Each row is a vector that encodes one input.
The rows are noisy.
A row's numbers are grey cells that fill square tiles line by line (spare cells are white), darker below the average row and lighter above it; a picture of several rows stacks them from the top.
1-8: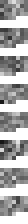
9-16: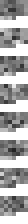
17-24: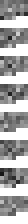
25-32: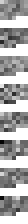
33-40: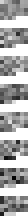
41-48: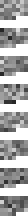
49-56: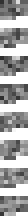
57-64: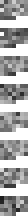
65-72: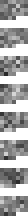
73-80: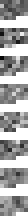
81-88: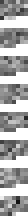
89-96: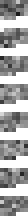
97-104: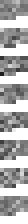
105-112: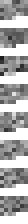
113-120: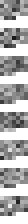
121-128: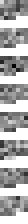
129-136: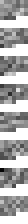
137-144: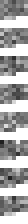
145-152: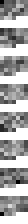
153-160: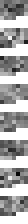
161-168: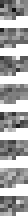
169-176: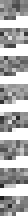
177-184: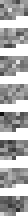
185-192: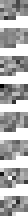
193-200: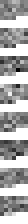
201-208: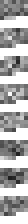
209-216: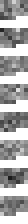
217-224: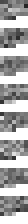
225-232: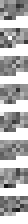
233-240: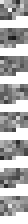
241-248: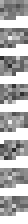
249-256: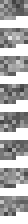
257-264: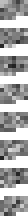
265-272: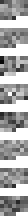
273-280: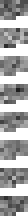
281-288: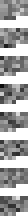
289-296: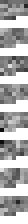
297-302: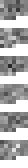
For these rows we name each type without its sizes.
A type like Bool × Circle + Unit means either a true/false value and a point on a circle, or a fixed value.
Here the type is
(Bool × Bool × Bool + Unit) × Line × Line × Line × Line.
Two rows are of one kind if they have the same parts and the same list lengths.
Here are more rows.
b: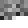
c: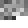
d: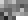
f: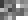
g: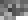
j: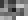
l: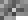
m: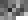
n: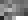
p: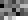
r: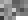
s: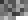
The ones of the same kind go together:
b, c, d, f, g, l, m, n, r, s
j, p

